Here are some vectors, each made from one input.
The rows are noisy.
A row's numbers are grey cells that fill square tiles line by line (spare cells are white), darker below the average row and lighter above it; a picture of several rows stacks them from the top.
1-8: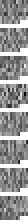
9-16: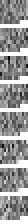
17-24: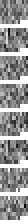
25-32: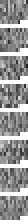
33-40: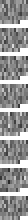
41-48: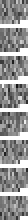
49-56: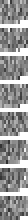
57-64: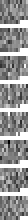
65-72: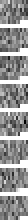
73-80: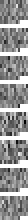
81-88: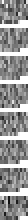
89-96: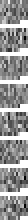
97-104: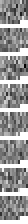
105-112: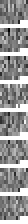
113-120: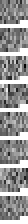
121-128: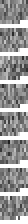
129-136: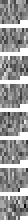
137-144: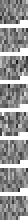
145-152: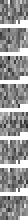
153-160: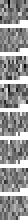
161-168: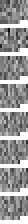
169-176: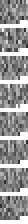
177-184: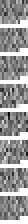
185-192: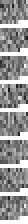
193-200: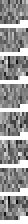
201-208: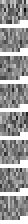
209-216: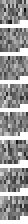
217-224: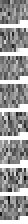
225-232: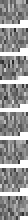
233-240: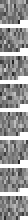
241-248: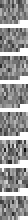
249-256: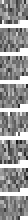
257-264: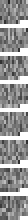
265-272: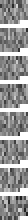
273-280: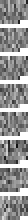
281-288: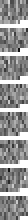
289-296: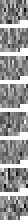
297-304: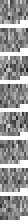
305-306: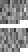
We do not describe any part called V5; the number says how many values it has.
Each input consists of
a true/false value, together with either a point on a 13-point line, or a value of V5.
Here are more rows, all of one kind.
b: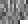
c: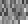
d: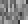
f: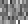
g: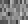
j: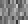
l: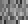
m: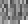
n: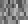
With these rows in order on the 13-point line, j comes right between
l and n.
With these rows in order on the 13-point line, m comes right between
f and n.
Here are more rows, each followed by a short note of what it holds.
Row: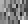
a true/false value and a value of V5
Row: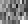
a true/false value and a value of V5
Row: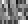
a true/false value and a value of V5
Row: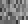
a point on a 13-point line and a true/false value
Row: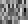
a true/false value and a value of V5
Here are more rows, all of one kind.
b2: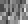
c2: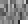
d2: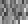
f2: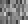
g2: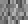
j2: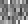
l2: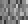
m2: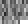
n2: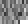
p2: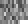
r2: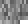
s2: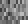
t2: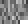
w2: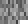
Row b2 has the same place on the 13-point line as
d2, m2 and n2.
